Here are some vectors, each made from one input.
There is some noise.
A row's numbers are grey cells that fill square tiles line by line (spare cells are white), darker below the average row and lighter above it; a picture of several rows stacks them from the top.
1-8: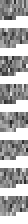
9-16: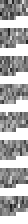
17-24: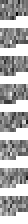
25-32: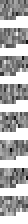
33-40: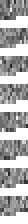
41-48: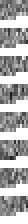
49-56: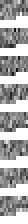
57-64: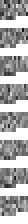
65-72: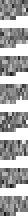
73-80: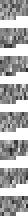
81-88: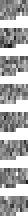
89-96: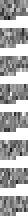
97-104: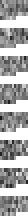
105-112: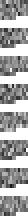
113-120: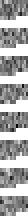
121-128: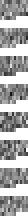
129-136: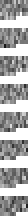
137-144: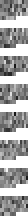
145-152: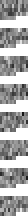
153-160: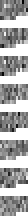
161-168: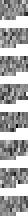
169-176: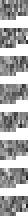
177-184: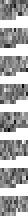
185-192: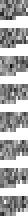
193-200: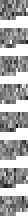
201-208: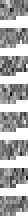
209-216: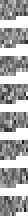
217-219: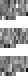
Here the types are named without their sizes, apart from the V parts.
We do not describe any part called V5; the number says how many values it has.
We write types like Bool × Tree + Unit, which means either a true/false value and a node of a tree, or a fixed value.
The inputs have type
(Bool × V5 + List(Line)) × (Circle + Tree).
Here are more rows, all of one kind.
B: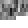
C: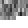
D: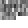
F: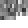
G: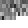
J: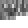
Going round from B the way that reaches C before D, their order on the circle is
B, C, D, G, F, J.
